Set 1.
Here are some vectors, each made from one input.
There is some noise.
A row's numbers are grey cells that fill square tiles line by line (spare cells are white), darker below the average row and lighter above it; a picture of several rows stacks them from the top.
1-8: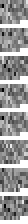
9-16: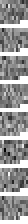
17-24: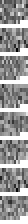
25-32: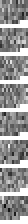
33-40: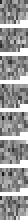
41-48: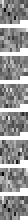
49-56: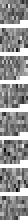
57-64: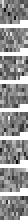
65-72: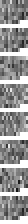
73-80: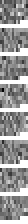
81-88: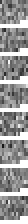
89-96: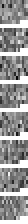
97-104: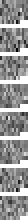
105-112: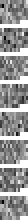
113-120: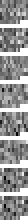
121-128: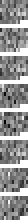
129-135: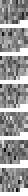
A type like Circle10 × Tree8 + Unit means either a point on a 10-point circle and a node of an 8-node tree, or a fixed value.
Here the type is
Circle19.
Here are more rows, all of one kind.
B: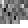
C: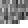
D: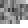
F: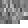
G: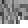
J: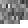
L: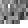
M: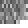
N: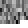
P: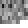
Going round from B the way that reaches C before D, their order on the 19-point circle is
B, J, L, C, N, G, D, P, M, F.
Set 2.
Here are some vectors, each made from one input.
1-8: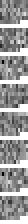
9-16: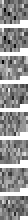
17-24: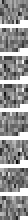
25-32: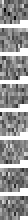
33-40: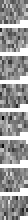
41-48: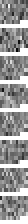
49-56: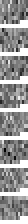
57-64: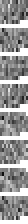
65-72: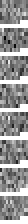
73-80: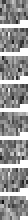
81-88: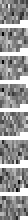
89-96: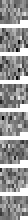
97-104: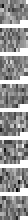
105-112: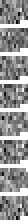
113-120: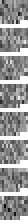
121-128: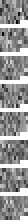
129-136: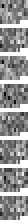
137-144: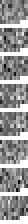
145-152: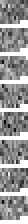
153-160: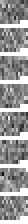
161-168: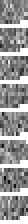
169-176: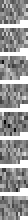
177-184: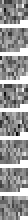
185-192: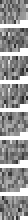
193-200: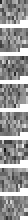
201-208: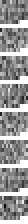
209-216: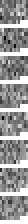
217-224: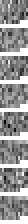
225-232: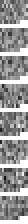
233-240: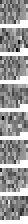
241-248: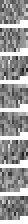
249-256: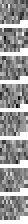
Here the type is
Circle19.
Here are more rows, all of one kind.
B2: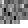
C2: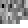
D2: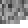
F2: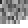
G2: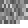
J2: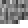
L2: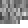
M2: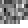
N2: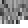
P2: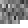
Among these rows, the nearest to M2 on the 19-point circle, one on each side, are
B2 and L2.
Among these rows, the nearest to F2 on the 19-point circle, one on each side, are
D2 and G2.
